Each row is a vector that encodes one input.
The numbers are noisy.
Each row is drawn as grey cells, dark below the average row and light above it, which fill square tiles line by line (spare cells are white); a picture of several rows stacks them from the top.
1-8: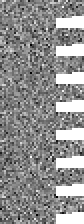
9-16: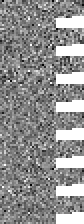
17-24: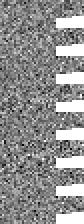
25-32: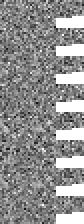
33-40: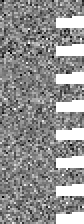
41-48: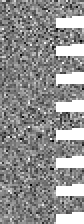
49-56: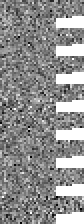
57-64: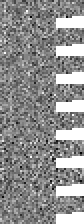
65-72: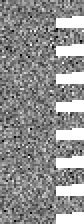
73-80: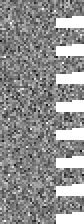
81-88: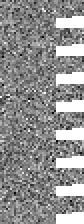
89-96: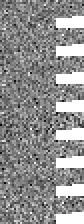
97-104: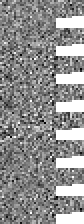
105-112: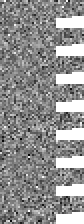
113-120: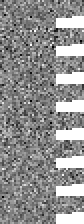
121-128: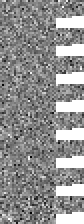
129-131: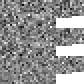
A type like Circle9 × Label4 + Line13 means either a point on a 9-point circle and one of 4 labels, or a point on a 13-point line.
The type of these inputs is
Label7 × Line8 + Line9.
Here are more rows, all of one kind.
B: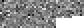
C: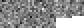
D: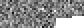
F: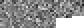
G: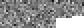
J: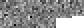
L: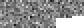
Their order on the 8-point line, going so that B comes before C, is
B, C, D, F, G, L, J.
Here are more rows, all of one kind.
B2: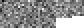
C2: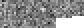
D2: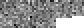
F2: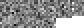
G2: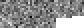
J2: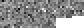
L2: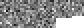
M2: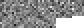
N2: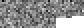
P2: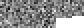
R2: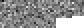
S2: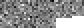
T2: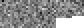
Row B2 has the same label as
D2, G2 and S2.
